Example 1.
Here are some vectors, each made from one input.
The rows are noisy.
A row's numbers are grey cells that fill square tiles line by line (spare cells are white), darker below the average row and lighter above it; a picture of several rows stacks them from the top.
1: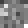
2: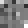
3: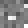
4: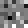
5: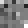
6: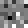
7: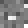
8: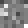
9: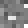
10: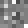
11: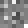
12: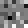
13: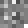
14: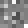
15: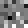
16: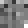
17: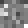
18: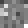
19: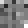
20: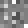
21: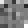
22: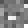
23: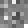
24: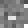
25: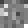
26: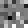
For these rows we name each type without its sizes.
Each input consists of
a point on a line.
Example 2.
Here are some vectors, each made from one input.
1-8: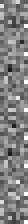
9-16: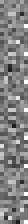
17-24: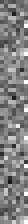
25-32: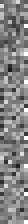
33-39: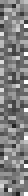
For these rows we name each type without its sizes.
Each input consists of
a point on a line.
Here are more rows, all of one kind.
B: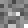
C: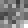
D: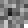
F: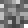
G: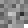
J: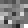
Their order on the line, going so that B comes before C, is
G, B, C, D, J, F.
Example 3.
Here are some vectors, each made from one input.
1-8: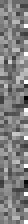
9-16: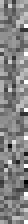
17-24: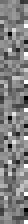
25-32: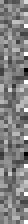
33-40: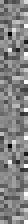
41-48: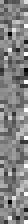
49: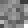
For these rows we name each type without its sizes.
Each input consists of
a point on a line.
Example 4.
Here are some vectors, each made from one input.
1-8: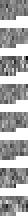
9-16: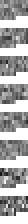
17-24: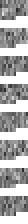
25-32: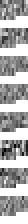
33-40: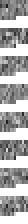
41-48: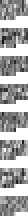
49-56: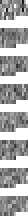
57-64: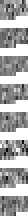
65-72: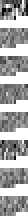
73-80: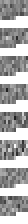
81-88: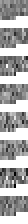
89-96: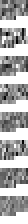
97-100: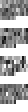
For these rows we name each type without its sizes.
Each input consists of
a node of a tree.
